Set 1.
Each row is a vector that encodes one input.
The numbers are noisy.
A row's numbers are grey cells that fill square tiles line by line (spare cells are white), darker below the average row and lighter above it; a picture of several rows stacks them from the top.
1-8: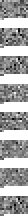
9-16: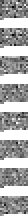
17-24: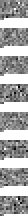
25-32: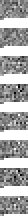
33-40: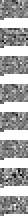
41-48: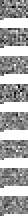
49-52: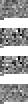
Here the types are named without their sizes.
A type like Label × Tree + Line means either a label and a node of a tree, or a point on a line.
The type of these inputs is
Bool × Bool × Bool × Circle.
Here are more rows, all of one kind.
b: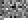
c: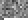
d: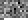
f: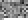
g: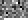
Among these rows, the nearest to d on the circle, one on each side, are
b and c.
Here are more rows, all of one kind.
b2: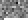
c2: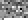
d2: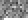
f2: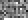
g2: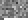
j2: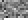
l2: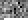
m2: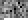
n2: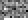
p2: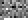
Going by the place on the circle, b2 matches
l2, m2, n2 and p2.
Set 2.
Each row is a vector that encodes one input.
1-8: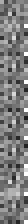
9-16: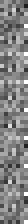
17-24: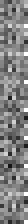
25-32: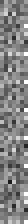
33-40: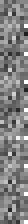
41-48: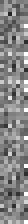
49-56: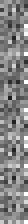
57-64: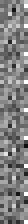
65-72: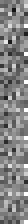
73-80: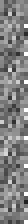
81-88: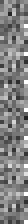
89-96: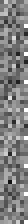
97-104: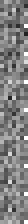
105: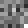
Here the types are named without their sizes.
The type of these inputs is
Bool × Line.
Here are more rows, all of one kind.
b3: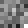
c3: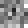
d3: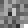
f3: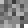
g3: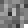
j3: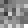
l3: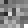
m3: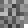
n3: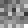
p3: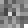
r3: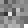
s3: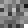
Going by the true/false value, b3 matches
d3, g3, m3 and s3.
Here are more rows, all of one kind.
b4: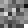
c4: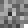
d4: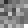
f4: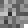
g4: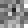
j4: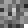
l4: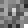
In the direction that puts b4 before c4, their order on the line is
b4, j4, l4, d4, c4, f4, g4.
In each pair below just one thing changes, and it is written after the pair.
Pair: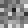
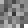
the place on the line
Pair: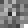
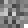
the place on the line
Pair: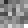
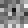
the place on the line
